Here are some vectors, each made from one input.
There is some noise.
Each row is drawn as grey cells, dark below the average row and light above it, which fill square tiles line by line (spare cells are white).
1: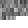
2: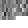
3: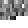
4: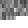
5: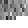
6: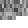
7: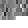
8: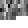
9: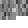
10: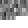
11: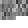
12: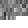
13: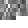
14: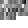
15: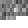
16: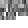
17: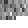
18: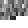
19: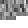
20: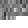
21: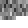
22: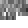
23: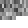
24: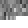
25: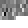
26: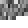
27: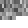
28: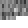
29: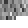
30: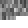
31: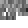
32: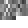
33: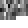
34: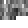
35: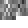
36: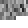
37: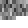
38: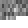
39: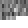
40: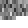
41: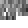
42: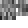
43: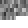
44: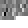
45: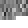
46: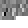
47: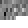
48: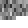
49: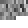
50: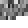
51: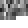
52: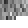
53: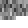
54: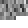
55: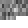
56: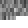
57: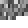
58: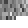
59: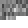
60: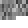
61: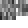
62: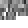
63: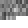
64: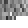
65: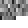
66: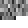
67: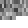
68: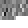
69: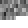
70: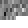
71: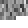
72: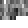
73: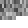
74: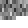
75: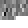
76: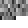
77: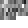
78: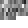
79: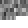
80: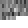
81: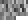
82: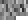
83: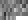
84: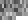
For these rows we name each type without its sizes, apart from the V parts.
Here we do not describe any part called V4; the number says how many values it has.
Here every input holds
either a point on a circle and a true/false value, or a point on each of two lines, or a value of V4.
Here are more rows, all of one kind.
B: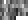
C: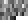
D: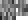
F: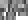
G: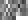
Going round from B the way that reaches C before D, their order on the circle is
B, C, D, G, F.
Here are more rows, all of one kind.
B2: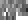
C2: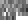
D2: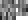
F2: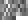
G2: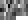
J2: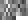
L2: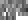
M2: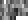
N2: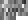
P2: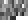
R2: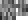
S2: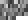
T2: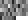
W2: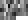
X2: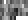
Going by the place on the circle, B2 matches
C2, F2, J2 and L2.
